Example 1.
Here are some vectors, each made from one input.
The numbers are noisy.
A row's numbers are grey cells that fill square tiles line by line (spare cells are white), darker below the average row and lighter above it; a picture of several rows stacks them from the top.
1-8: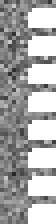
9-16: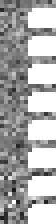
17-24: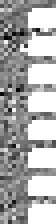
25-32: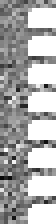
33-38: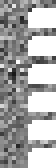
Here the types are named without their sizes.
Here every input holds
a point on a circle and a true/false value.
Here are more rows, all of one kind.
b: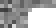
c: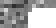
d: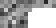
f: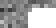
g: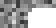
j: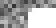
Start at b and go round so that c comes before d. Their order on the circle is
b, j, c, g, f, d.
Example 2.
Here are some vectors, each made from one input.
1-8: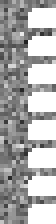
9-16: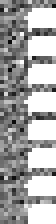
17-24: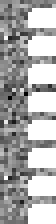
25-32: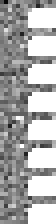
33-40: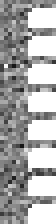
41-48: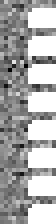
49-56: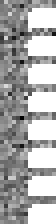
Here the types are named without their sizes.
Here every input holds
a point on a line, together with either a fixed value, or a node of a tree.
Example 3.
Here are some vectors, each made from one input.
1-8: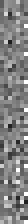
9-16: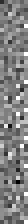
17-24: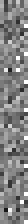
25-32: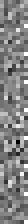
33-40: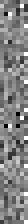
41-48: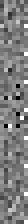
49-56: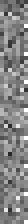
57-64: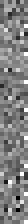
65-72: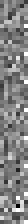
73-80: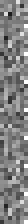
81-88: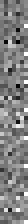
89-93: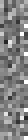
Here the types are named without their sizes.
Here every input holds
a node of a tree and a true/false value.
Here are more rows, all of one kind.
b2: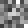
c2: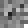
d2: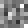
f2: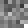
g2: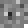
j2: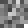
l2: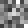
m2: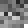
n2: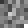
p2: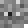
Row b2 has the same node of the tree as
j2, l2 and n2.
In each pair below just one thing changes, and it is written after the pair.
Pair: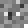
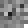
the node of the tree
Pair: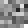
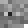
the node of the tree
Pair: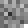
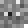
the node of the tree
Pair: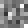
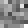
the true/false value
